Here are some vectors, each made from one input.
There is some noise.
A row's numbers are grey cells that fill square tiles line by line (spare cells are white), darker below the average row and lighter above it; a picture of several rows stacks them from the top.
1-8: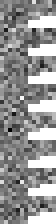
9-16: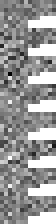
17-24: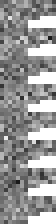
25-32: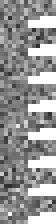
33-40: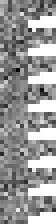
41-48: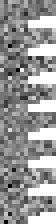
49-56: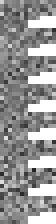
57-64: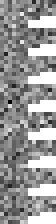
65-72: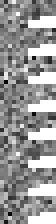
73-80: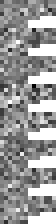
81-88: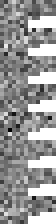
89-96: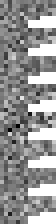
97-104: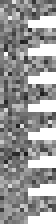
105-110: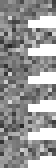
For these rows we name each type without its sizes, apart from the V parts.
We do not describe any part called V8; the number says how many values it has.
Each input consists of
a point on a line, together with either a fixed value, or a true/false value and a value of V8.
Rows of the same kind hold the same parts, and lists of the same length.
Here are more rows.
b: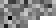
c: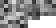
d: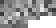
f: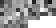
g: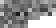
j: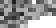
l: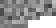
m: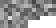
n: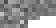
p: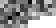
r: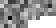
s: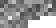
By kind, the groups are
b, d, f, j, l, r
c, g, m, n, p, s

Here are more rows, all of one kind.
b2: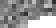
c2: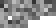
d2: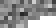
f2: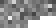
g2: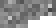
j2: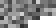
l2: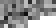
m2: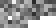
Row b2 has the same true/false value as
c2 and m2.
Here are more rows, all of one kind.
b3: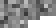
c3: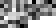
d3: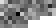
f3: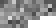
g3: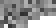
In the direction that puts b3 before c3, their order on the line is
f3, g3, b3, c3, d3.
